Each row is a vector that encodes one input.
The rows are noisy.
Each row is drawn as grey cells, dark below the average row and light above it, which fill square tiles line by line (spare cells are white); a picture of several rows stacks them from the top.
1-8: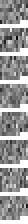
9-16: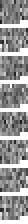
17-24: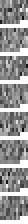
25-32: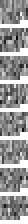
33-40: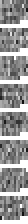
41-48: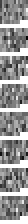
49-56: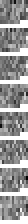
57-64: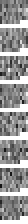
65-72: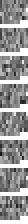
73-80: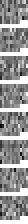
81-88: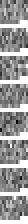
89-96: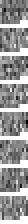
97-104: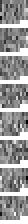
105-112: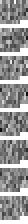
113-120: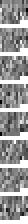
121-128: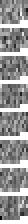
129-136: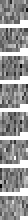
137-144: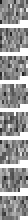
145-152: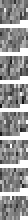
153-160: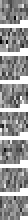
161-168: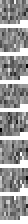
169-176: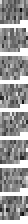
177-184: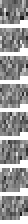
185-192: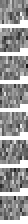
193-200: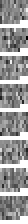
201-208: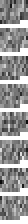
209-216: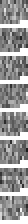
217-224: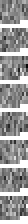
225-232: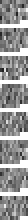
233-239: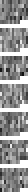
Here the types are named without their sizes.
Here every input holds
a label, together with either four true/false values, or a list of points on a line.
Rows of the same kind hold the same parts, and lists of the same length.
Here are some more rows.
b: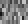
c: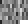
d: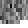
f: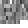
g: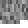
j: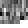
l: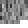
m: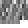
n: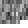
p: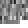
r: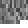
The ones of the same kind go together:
b, j
c
d, l, p, r
f, g, m, n

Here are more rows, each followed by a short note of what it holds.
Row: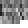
a label, together with the empty list
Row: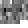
a label and four true/false values
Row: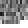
a label, together with the empty list
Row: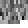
a label, together with the empty list
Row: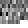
a label, together with the empty list
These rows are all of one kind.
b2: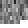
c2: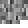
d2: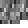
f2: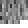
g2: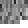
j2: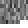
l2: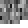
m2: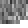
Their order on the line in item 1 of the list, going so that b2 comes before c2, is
j2, d2, g2, b2, m2, c2, f2, l2.
